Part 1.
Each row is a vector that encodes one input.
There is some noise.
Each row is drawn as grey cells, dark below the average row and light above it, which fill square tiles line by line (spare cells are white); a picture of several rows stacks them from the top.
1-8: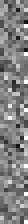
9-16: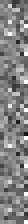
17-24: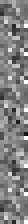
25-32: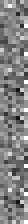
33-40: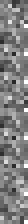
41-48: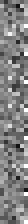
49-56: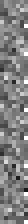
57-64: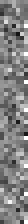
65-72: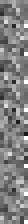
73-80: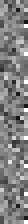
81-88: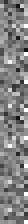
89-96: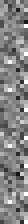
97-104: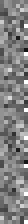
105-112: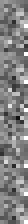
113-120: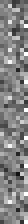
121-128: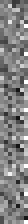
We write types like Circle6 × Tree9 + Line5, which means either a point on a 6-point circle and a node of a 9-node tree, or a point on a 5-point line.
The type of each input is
Label8.
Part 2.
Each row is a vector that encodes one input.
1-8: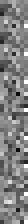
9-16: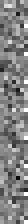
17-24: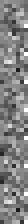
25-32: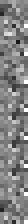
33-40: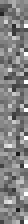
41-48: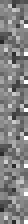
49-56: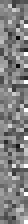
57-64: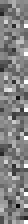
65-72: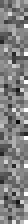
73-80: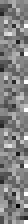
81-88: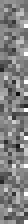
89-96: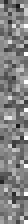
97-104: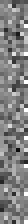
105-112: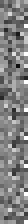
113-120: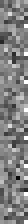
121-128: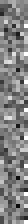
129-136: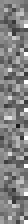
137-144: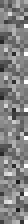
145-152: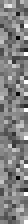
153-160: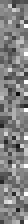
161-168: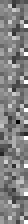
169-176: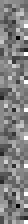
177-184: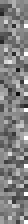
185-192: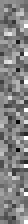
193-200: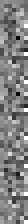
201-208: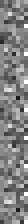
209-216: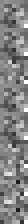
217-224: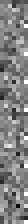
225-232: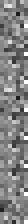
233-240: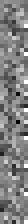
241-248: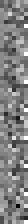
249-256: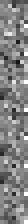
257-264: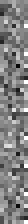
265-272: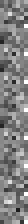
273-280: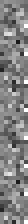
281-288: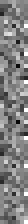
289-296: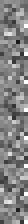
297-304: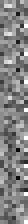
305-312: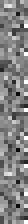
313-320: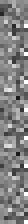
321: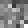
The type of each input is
Label8.
